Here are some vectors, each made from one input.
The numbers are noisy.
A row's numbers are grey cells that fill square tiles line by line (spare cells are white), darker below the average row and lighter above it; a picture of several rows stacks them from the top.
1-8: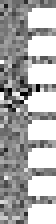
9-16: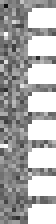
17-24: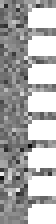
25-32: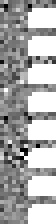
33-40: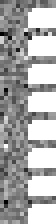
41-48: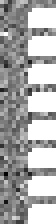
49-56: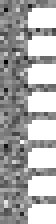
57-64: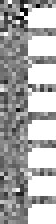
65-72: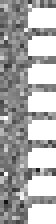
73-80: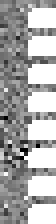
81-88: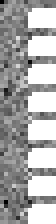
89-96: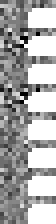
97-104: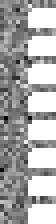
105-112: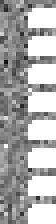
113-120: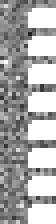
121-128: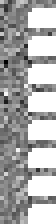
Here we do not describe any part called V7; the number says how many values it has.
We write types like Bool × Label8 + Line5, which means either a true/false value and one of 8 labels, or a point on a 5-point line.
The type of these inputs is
Tree8 × (Tree8 + V7) + Unit.
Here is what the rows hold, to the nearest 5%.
About 5% of them hold a fixed value. The rest hold a node of an 8-node tree, together with either a node of an 8-node tree, or a value of V7.
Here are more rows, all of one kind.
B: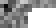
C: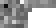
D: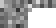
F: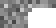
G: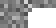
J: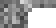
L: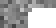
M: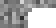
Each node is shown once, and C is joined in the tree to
B and D.
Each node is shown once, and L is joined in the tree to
D, F and J.
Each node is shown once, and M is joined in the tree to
F.
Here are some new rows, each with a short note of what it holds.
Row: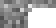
a node of an 8-node tree and a value of V7
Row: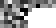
a fixed value
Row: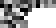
a fixed value
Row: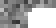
a node of each of two 8-node trees
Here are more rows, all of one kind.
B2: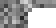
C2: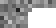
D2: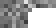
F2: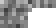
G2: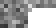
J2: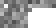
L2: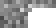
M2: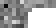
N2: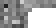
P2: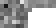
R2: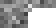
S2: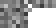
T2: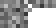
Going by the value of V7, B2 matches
M2, N2 and P2.
